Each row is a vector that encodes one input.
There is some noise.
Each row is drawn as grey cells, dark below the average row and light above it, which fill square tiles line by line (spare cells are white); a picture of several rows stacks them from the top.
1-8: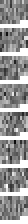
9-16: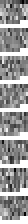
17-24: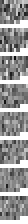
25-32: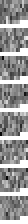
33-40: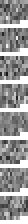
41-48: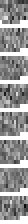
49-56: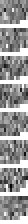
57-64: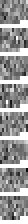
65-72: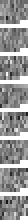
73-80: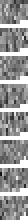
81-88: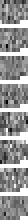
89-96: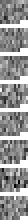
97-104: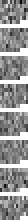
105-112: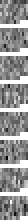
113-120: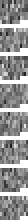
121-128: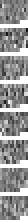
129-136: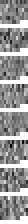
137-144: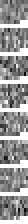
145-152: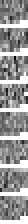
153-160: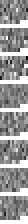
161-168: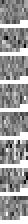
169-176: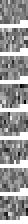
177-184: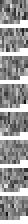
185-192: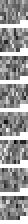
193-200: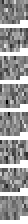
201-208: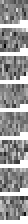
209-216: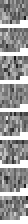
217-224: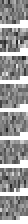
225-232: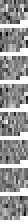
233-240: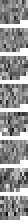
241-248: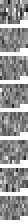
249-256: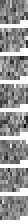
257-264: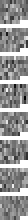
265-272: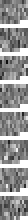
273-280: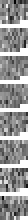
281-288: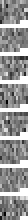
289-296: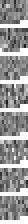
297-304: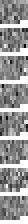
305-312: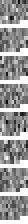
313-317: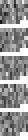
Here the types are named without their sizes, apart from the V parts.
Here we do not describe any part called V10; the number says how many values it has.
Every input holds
a node of a tree, together with a list of items, each either a point on a line, or a value of V10.
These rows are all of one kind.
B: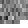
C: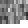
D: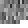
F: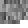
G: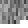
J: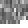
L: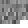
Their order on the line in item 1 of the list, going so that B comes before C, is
L, B, J, C, F, D, G.
